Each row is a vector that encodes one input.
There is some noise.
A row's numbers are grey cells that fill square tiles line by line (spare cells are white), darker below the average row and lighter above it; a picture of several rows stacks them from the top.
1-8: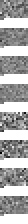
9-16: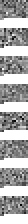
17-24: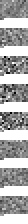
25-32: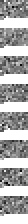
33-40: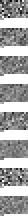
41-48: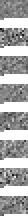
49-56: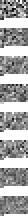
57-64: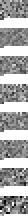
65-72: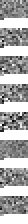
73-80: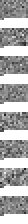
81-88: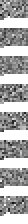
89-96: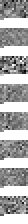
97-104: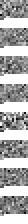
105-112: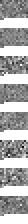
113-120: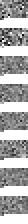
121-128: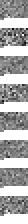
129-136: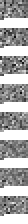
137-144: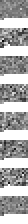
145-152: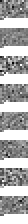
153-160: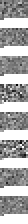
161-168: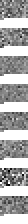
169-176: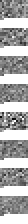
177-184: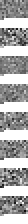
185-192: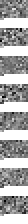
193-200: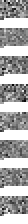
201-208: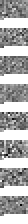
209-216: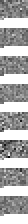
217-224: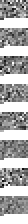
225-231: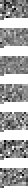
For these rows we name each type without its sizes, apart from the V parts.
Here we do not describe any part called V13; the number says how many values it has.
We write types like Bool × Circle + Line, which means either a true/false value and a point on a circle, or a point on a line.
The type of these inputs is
Line × (Tree + V13).
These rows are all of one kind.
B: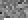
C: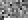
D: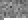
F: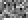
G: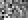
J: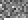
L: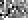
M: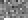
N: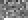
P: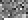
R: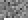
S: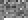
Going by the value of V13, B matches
L, M and P.
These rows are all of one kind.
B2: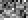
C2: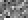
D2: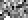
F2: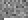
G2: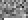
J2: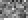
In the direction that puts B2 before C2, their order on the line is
B2, D2, J2, G2, F2, C2.
